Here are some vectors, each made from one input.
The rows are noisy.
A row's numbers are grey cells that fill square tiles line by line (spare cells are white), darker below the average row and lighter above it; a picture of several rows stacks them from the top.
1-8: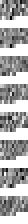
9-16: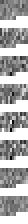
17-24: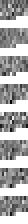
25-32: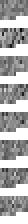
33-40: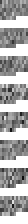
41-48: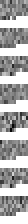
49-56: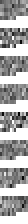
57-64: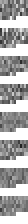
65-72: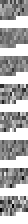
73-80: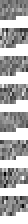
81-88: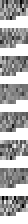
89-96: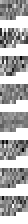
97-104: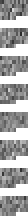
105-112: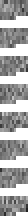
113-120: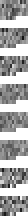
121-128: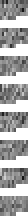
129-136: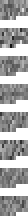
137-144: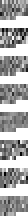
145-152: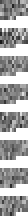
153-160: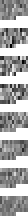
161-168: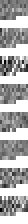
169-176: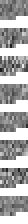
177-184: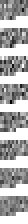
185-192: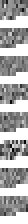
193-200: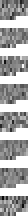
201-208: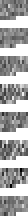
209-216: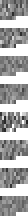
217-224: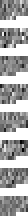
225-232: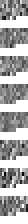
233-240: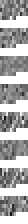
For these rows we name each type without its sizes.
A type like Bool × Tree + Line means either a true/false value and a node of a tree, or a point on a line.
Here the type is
Bool × Bool × Bool + Line + Tree.
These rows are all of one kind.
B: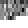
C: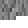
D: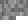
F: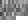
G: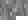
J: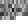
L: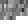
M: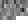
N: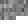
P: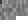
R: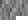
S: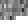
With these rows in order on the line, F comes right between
P and S.
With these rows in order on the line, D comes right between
J and L.
